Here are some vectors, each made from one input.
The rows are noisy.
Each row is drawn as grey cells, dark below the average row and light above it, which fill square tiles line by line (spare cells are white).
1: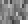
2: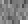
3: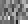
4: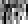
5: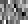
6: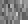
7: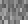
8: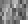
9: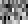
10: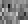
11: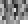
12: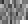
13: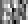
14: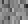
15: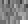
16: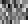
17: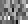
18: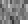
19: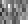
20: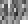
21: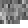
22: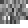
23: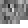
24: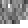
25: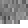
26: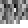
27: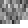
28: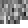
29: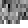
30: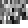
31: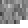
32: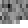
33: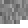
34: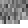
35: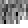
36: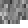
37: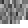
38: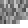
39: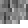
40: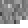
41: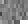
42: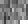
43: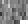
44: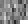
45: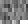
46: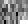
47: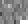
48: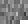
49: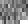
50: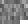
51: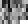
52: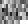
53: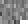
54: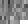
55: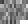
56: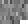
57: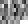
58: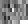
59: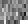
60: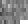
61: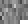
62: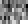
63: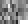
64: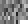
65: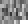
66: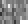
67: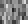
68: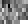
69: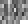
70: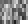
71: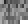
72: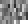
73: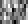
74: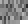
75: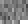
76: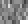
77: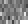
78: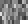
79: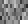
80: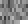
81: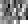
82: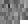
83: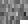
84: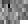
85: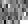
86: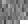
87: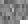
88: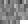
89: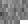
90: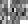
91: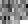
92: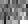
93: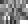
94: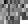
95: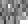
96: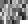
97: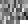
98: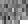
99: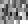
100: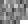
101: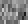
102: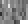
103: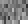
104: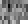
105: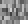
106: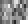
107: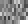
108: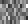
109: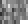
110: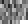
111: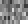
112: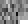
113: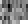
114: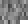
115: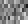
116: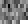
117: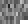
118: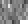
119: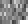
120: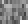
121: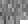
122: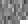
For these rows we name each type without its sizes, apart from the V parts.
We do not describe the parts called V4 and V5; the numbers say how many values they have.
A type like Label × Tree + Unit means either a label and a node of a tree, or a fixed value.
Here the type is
Line × (Line + V5) + V4.
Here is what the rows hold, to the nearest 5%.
About 75% of them hold a point on a line, together with either a point on a line, or a value of V5. The rest hold a value of V4.
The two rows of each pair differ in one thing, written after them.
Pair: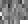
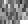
the value of V5
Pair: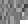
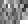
the value of V5
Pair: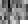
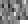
the value of V5
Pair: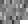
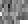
the value of V5
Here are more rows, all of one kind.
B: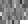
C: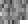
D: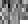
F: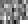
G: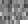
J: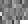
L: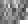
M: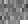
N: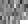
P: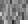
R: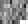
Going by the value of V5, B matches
D, J and N.
